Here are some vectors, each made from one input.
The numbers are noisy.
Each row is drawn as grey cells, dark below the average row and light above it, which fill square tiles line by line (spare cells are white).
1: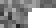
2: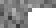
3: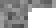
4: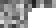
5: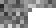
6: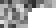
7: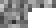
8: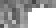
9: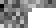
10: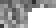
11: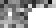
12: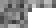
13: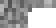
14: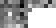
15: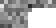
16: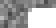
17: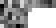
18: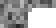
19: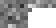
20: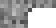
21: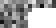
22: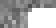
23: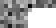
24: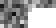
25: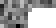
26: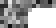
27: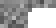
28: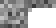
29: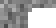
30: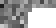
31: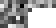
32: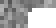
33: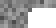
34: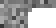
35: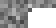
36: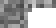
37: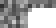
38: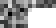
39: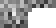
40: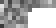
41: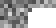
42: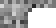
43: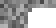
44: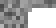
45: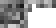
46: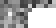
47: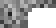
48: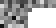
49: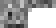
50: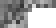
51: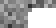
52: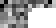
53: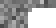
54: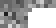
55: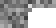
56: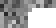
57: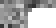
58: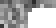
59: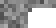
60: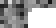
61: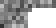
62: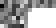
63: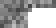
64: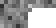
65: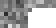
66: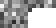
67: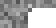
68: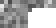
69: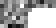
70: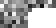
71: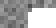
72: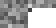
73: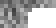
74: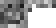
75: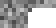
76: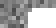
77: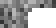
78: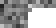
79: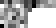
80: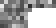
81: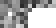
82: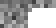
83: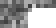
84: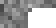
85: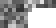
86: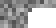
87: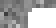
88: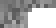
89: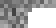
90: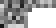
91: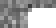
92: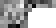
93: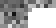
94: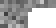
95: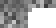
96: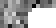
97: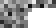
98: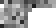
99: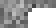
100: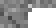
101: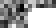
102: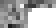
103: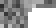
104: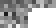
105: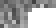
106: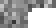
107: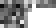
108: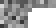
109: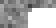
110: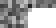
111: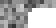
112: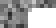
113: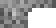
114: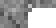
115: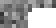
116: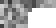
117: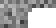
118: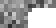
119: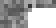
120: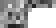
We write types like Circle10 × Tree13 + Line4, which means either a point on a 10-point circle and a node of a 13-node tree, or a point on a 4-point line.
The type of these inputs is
List2(Line5).
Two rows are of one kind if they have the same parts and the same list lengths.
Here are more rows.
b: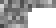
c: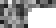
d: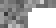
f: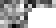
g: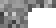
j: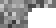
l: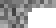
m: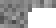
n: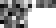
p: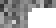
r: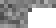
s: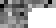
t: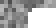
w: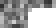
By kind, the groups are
b, g, j, l, m, n, r, t
c, s
d, f, p, w

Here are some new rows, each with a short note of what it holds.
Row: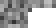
a list of one item
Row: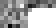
a list of one item
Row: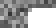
a list of two items
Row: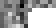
the empty list
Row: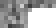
a list of one item
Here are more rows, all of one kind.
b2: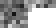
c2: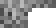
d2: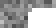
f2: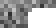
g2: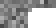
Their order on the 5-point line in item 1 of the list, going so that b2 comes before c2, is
g2, b2, d2, f2, c2.
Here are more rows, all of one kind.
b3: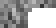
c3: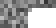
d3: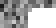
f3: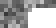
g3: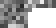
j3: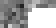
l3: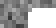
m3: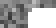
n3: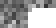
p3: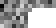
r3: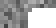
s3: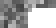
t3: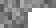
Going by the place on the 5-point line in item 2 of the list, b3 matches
c3 and s3.
